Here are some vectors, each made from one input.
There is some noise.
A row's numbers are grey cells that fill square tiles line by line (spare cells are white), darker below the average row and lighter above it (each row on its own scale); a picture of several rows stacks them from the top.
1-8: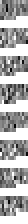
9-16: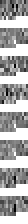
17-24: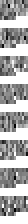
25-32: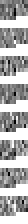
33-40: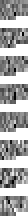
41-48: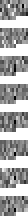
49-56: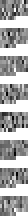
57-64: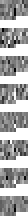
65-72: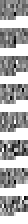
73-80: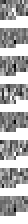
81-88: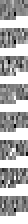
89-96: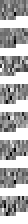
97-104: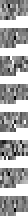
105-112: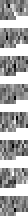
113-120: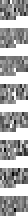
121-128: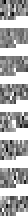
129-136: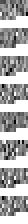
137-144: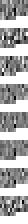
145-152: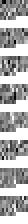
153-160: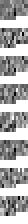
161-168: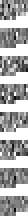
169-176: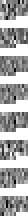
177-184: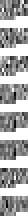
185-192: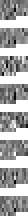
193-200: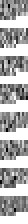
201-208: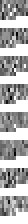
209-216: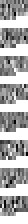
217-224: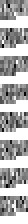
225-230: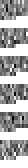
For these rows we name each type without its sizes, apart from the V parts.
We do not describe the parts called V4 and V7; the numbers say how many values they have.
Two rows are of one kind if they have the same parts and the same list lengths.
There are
3 kinds of row.
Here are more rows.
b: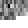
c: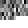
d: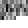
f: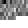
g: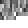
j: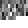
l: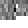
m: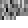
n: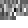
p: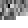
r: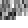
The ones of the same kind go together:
b, l, n, p, r
c, f, j
d, g, m

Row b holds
a point on a line and four true/false values.
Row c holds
four true/false values and a value of V7.
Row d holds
a label and a value of V4.
